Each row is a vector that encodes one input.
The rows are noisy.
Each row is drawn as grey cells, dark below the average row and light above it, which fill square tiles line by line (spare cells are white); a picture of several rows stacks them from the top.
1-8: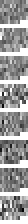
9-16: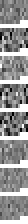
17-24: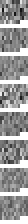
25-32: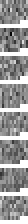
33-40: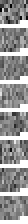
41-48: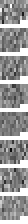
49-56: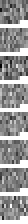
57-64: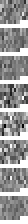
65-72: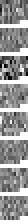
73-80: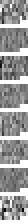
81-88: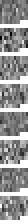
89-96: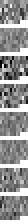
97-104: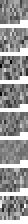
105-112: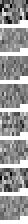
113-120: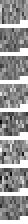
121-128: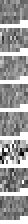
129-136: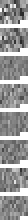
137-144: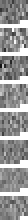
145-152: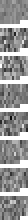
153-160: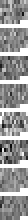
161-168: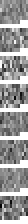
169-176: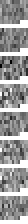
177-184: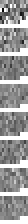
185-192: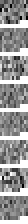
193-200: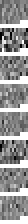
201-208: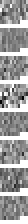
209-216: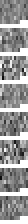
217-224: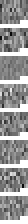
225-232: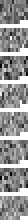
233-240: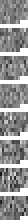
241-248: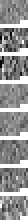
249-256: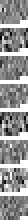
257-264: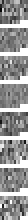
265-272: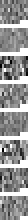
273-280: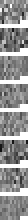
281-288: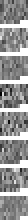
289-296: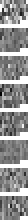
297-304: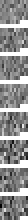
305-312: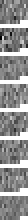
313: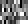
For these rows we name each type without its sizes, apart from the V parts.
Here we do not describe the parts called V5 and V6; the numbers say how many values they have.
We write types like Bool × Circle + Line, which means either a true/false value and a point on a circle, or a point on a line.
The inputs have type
((Circle + Unit) × V5 + V6) × Line.
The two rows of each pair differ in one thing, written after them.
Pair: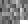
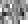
the place on the line
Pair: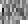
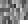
the value of V5
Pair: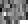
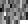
the place on the line
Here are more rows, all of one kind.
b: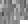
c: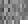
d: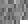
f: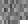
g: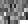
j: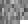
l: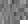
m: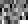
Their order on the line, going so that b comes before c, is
b, j, m, f, l, d, c, g.
